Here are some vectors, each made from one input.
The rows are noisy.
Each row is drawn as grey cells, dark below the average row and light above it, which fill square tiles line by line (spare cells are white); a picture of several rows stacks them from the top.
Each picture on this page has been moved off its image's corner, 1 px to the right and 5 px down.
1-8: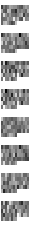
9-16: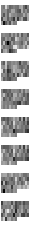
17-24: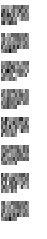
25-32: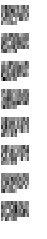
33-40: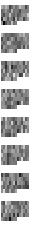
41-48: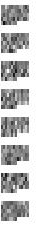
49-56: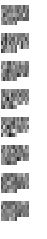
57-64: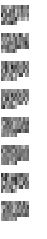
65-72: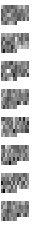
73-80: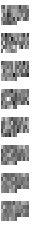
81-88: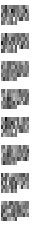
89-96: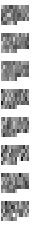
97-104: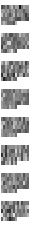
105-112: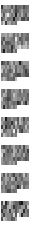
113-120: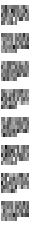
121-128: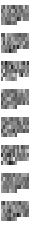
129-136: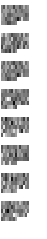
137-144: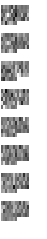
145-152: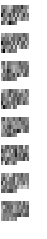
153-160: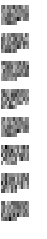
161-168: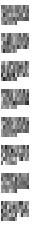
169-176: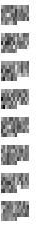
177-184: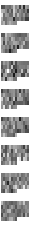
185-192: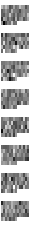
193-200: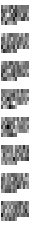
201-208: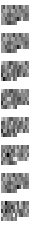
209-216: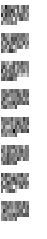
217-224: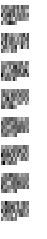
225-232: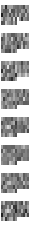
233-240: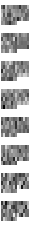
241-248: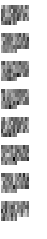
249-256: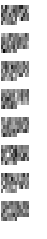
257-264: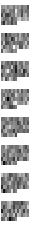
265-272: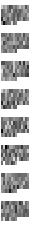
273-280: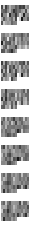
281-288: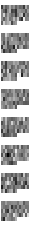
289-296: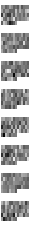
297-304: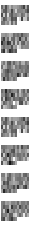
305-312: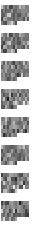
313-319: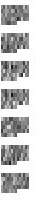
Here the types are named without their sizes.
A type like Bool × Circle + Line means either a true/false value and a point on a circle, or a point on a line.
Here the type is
Circle × (Circle + Line).
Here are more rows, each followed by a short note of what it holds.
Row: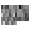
a point on each of two circles
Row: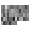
a point on each of two circles
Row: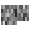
a point on each of two circles
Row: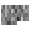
a point on each of two circles
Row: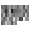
a point on a circle and a point on a line
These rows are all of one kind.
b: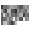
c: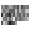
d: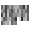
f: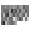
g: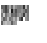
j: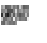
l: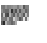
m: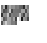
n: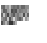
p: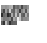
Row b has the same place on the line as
f, g, l and n.
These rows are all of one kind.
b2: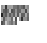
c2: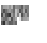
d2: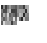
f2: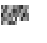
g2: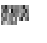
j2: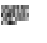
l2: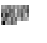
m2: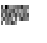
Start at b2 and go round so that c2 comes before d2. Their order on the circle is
b2, l2, c2, j2, f2, m2, d2, g2.
